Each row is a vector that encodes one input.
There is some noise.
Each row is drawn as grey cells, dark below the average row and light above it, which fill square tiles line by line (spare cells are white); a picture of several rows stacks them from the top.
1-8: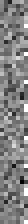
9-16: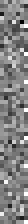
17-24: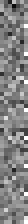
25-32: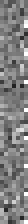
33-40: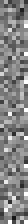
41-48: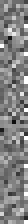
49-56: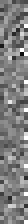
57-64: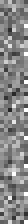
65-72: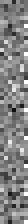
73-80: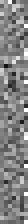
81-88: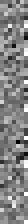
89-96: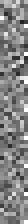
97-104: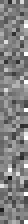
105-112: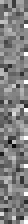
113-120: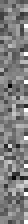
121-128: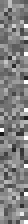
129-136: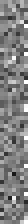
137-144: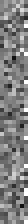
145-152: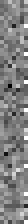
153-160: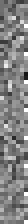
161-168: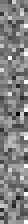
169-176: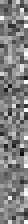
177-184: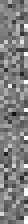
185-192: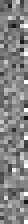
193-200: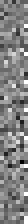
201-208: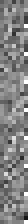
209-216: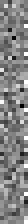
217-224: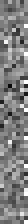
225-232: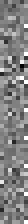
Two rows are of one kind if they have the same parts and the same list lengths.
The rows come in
2 kinds.
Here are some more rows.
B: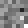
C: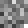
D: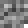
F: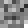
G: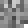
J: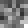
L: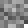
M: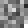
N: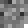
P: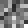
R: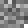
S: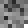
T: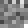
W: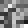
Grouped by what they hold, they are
B, D, F, J, P, R, S
C, G, L, M, N, T, W

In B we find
a point on a 20-point circle and a node of a 14-node tree.
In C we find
a point on each of two 20-point circles and a node of a 14-node tree.
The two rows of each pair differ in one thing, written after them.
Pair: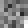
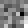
the place on the 20-point circle
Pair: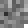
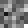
the place on the 20-point circle
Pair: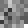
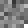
the node of the tree
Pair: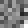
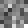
the node of the tree
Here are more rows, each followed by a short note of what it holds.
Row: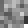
a point on each of two 20-point circles and a node of a 14-node tree
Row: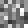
a point on each of two 20-point circles and a node of a 14-node tree
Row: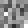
a point on each of two 20-point circles and a node of a 14-node tree
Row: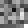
a point on each of two 20-point circles and a node of a 14-node tree
